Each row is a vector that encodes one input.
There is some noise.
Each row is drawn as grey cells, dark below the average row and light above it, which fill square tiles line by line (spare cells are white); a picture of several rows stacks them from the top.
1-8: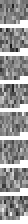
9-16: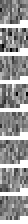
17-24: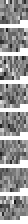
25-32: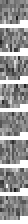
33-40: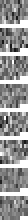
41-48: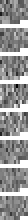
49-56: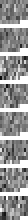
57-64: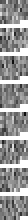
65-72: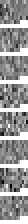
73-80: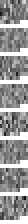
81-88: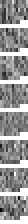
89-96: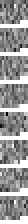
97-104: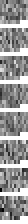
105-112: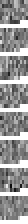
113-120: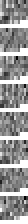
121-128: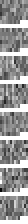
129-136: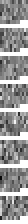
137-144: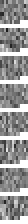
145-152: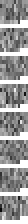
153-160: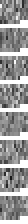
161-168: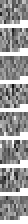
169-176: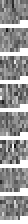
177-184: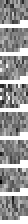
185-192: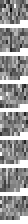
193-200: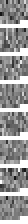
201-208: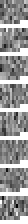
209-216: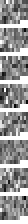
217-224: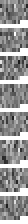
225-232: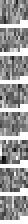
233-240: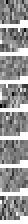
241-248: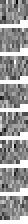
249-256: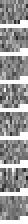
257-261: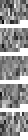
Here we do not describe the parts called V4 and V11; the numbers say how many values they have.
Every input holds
a value of V4, together with either one of 8 labels and a true/false value, or a value of V11.
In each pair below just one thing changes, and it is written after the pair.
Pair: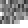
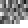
the true/false value
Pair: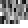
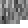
the value of V4
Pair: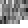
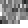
the true/false value
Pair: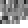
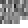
the true/false value
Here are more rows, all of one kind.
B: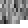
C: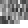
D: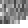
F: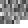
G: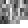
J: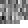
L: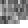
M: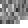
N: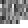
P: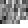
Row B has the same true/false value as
G, N and P.
